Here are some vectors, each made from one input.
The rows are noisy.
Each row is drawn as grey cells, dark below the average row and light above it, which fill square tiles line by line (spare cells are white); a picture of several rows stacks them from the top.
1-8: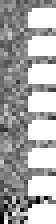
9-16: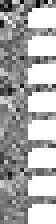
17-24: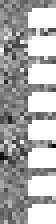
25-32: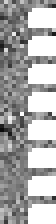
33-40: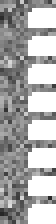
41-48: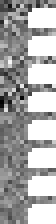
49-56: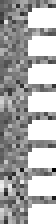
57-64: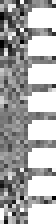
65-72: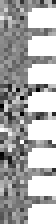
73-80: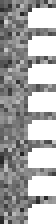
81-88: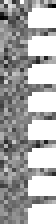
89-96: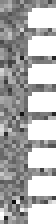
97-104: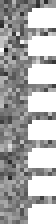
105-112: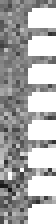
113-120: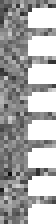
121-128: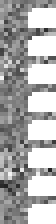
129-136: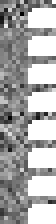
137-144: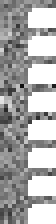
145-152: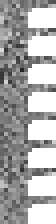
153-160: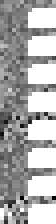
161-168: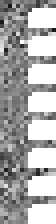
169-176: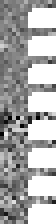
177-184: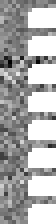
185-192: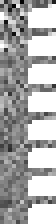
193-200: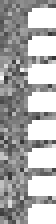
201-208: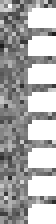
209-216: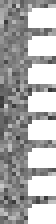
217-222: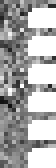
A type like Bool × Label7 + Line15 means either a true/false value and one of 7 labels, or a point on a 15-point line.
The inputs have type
(Bool × Bool × Bool + Unit) × Line8 + List3(Line5).
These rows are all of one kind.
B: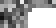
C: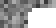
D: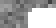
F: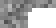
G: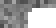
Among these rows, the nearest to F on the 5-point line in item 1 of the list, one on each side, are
B and C.
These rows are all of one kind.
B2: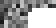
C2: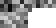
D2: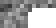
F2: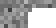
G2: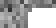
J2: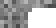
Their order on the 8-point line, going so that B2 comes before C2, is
B2, J2, D2, G2, C2, F2.
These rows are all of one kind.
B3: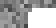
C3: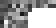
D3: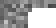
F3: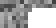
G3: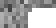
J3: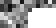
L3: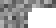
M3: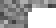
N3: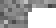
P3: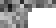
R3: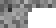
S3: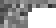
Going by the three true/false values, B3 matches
D3 and M3.
